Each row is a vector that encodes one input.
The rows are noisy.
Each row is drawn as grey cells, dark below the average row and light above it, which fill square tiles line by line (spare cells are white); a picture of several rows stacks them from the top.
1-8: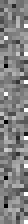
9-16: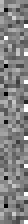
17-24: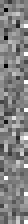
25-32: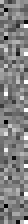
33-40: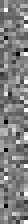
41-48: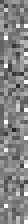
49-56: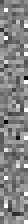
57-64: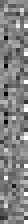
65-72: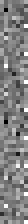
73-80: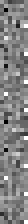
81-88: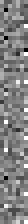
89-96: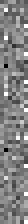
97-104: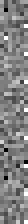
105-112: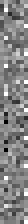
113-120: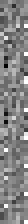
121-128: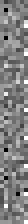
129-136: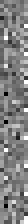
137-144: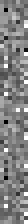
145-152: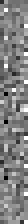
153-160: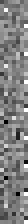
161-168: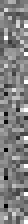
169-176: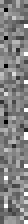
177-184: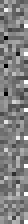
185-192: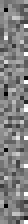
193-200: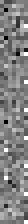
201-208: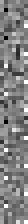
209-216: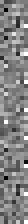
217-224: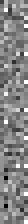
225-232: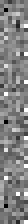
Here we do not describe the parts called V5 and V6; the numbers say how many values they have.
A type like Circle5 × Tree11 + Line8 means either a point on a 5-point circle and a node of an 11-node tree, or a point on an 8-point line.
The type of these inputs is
Label8 × (Label8 × Label8 + Unit) × (Line8 + V5 × V6).
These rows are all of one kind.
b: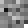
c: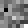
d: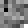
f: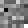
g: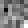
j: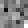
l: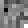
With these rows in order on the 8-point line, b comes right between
f and j.
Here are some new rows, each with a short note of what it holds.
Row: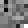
three labels (each one of 8) and a point on an 8-point line
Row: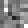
one of 8 labels, a value of V5 and a value of V6
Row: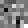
one of 8 labels and a point on an 8-point line
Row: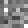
one of 8 labels, a value of V5 and a value of V6
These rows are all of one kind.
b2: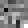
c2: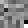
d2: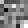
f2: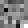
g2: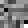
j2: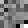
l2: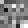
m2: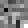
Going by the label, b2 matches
g2 and m2.
